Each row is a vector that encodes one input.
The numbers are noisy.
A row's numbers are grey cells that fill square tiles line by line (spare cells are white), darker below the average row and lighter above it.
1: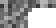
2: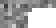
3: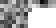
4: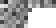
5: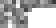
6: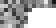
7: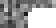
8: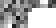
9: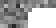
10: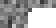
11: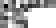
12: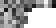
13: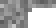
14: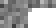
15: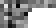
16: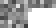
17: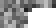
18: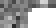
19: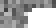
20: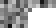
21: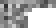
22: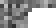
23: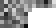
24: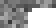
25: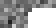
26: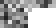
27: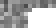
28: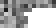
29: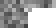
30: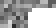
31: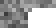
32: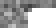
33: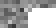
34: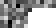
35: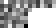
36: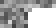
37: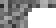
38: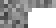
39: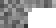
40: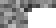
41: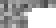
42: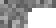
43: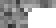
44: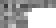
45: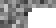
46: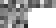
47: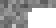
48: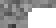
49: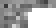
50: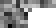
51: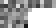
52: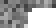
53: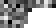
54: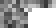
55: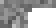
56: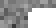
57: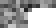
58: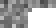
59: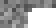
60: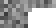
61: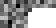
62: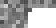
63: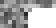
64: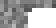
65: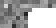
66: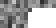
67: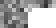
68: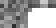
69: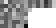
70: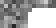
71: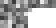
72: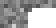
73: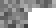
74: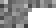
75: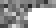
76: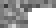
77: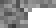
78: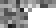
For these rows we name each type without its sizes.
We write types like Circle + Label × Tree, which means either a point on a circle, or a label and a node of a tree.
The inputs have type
Bool × (Tree + Unit).
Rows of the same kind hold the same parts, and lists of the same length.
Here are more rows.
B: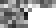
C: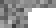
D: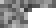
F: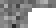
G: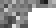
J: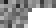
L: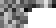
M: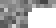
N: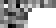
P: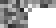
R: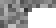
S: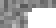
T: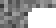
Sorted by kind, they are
B, M, R
C, D, F, G, J, L, N, P, S, T

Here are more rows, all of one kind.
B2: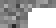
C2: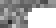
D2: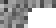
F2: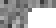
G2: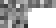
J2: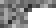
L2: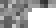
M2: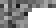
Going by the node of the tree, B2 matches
C2 and L2.
